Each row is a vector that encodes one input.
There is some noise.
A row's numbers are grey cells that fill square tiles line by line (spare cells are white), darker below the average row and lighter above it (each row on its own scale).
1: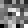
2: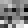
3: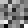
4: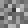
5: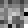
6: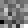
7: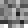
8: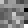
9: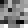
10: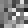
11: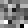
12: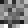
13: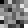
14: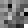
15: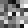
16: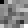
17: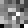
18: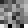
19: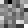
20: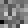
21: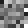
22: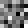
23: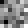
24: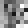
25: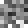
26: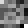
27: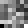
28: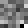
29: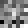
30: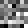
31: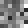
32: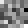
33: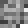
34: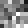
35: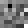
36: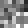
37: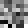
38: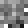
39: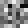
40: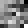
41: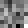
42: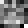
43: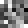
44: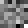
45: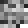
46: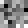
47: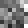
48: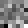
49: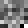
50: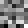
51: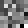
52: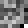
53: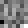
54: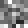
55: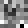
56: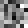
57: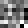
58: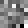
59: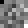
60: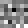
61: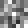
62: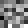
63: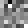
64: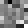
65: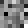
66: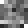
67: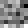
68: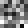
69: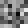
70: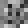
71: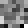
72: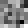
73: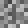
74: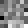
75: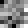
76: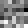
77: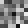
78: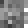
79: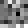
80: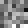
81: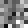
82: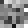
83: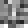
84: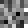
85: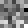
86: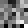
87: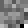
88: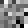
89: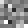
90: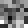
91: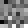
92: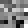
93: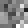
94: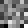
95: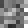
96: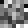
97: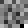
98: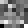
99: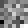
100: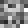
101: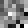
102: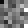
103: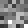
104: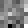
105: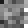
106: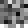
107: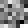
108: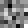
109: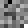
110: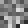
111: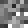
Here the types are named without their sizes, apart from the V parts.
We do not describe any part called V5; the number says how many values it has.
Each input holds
four true/false values, together with either a node of a tree, or a value of V5.
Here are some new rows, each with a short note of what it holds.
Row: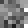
four true/false values and a value of V5
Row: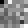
four true/false values and a value of V5
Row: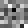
a node of a tree and four true/false values
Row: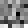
four true/false values and a value of V5
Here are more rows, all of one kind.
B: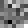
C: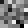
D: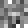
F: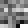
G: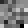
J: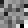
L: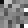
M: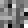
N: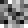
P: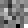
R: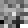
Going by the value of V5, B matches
M and P.
